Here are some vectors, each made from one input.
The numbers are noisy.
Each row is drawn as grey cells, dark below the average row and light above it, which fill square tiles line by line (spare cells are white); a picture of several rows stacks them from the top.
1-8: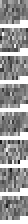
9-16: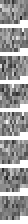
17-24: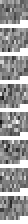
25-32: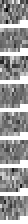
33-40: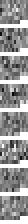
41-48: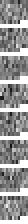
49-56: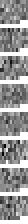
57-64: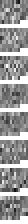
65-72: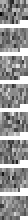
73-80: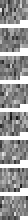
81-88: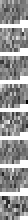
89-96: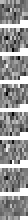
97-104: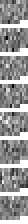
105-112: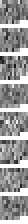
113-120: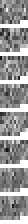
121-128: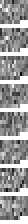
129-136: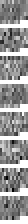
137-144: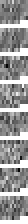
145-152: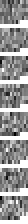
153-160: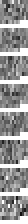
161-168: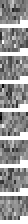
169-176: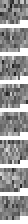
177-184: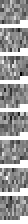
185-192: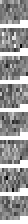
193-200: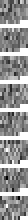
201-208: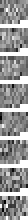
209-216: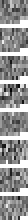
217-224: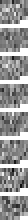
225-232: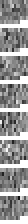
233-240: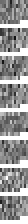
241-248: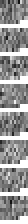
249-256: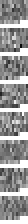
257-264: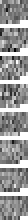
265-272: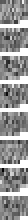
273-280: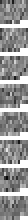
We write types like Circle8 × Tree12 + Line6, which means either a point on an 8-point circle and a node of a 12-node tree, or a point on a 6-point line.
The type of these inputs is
Line4 × Line5 + Line11 + Tree14.
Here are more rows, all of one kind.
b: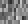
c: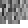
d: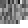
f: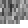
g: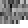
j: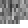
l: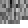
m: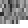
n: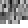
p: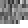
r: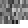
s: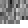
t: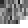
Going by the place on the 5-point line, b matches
l, n and s.
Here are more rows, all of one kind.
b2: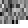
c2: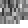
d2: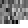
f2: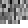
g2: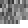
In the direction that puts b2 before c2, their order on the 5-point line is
d2, g2, b2, c2, f2.
